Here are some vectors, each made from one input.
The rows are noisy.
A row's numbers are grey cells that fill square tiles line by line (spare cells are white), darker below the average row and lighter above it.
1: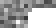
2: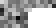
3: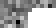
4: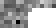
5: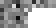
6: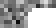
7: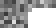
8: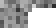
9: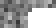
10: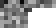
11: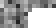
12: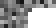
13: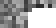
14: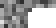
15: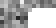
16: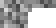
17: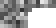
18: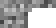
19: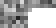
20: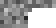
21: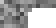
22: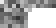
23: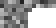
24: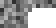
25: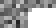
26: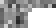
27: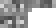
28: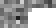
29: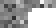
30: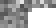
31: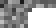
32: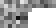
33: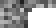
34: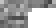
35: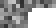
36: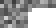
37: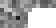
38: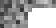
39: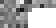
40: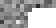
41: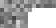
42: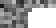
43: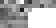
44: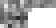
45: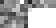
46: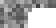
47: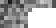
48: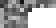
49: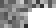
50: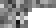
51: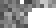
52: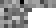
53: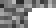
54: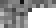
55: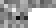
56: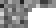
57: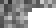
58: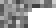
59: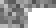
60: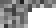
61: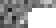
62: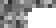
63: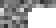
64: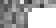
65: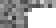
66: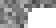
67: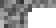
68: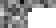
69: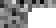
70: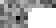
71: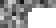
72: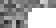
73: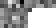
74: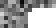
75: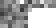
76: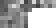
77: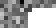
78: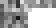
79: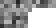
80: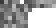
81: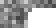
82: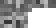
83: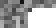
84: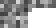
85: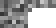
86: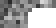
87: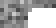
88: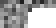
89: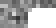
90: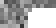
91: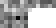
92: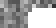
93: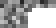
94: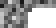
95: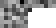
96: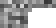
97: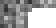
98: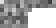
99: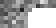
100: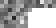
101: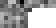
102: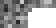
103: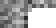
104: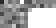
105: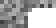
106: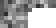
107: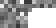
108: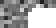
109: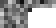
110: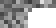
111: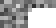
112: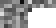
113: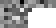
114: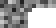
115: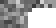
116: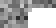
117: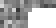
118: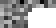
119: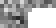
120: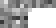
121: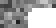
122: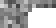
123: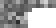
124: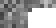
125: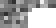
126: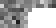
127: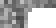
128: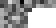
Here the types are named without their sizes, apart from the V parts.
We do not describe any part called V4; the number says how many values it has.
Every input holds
two labels, together with a list of values of V4.
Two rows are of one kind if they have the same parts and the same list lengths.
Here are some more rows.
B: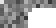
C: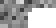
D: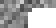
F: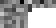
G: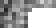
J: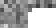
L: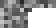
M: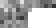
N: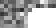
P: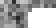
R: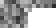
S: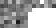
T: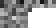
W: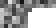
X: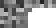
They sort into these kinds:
B, J, M, P, R
C, D, G, N, S
F, L, T, W, X

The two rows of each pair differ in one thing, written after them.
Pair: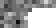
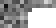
the value of V4 in item 2 of the list
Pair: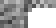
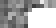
one of the two labels
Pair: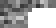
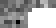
the value of V4 in item 2 of the list
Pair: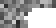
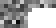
one of the two labels
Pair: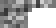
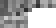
the value of V4 in item 2 of the list
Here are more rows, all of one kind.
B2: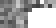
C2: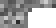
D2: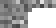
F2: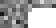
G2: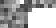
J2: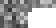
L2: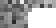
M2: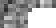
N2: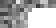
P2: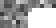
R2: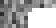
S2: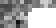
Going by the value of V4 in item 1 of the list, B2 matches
D2 and J2.
